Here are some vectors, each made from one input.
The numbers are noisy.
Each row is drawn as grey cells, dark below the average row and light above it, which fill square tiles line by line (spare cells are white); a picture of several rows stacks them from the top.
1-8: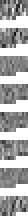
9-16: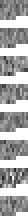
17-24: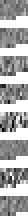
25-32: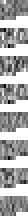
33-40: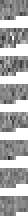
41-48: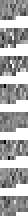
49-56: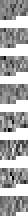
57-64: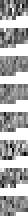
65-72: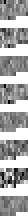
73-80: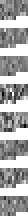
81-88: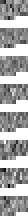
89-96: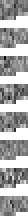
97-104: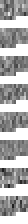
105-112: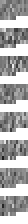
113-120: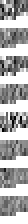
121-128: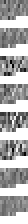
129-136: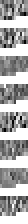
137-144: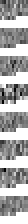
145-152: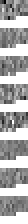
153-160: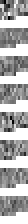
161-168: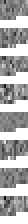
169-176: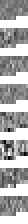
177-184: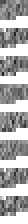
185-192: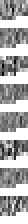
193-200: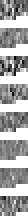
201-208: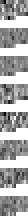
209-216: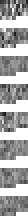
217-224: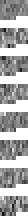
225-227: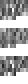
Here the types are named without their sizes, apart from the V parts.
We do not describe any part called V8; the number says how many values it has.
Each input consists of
a point on a line, together with a list of items, each either a point on a line, or a value of V8.
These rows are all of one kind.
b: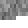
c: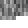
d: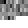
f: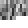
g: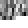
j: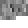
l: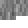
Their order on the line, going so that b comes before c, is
j, d, b, c, l, g, f.
